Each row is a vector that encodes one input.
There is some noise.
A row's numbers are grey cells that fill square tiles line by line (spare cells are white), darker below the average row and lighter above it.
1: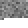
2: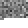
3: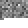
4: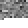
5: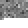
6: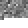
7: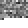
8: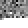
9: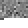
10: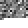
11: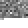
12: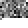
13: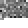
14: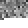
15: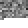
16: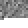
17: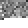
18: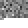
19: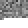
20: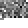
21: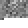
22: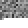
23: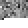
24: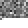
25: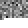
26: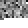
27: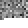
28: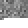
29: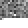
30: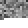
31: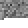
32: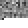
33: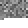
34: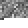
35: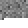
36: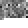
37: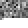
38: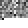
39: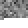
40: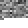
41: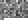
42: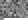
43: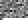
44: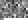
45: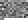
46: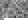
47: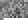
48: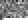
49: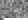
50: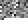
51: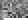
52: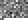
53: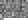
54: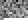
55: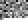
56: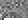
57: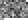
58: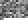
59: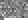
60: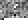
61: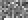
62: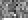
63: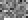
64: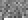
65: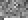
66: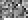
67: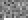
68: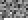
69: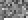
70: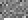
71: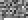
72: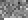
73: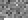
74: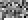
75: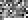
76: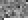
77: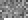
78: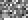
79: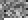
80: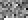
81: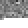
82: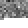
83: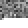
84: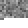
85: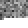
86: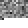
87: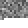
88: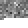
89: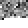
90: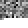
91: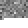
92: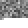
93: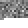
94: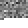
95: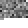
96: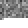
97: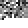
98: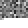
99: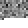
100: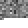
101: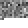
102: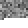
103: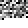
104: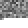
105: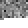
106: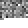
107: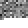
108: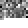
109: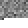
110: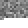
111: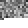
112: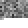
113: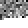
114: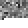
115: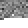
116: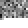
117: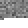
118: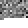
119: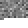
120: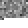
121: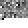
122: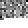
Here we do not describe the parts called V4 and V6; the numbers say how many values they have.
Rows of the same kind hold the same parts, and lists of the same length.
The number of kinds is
2.
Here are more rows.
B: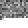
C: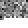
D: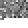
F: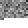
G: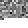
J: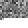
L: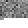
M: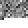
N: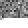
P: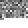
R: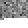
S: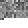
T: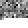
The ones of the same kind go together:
B, C, F, G, M, N, R
D, J, L, P, S, T

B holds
a point on a 5-point line, a value of V4 and a value of V6.
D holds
a point on a 5-point line, four true/false values and a value of V6.
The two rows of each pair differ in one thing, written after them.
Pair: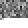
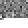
one of the four true/false values
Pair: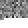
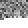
the value of V6
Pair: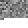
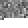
one of the four true/false values
